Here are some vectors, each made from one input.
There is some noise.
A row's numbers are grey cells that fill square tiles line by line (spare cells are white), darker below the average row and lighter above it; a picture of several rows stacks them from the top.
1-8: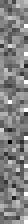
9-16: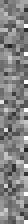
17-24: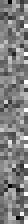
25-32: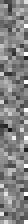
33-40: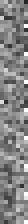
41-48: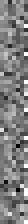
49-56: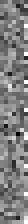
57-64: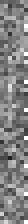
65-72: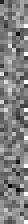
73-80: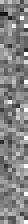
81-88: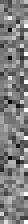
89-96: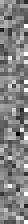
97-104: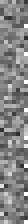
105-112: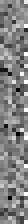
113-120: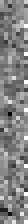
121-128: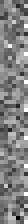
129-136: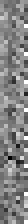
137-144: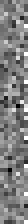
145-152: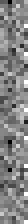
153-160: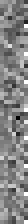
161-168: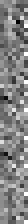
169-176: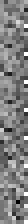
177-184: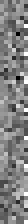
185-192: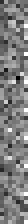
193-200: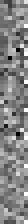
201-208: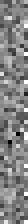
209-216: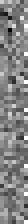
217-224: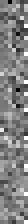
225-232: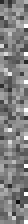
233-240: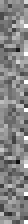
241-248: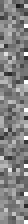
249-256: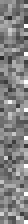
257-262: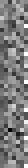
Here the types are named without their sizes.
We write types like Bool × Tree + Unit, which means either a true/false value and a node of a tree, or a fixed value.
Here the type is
Bool × (Label + Line).
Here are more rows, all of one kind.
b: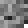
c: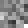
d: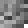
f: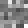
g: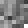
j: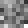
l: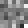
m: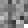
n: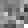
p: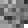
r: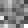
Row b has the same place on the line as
d and g.
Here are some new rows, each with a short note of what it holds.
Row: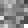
a point on a line and a true/false value
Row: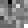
a label and a true/false value
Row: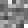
a point on a line and a true/false value
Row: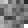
a point on a line and a true/false value
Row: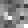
a label and a true/false value
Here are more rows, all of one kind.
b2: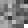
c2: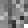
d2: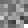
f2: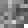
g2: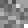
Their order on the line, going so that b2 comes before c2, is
g2, f2, b2, c2, d2.
